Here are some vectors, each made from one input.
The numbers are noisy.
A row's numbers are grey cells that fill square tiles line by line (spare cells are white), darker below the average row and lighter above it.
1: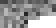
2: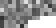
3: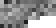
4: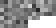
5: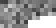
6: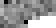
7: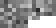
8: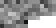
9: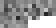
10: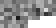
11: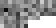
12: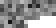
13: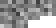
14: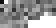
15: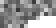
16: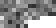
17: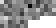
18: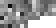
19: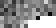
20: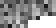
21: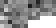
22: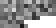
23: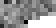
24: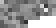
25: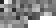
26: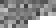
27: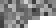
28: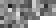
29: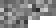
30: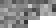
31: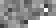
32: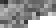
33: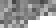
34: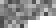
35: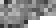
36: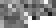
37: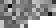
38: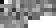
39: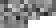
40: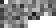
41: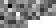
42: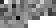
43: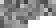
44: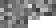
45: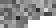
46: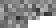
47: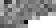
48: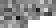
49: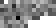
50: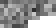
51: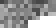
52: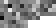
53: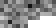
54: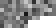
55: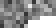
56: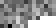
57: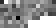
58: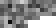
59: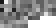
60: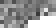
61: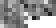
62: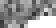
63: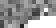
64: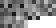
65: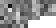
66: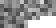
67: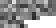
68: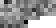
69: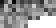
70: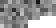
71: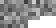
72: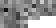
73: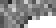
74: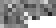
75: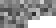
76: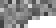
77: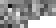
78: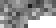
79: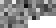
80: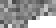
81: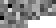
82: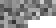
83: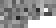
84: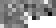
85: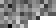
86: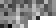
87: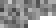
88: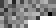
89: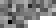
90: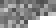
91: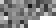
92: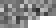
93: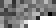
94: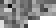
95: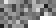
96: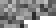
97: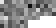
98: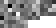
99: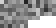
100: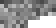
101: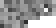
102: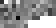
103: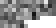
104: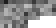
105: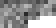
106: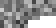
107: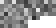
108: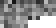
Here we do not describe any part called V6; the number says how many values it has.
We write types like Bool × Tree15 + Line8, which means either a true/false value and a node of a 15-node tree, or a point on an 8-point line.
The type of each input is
Label4 × (Tree7 + V6).
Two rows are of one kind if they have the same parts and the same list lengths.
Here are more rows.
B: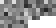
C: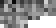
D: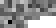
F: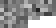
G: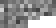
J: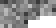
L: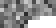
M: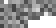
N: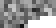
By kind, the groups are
B, C, D, M
F, G, J, L, N

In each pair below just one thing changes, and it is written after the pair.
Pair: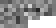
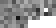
the node of the tree
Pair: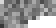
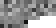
the node of the tree
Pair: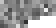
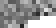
the label
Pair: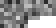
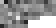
the label
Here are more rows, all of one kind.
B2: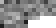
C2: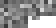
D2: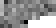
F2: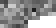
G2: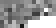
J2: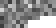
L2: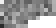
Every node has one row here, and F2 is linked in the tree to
D2.
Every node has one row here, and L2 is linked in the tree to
G2 and J2.
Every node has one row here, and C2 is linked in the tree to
B2.
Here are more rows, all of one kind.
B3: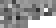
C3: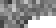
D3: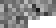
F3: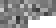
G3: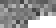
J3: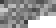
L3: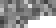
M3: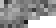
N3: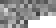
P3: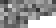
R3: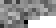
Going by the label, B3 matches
D3, F3 and P3.
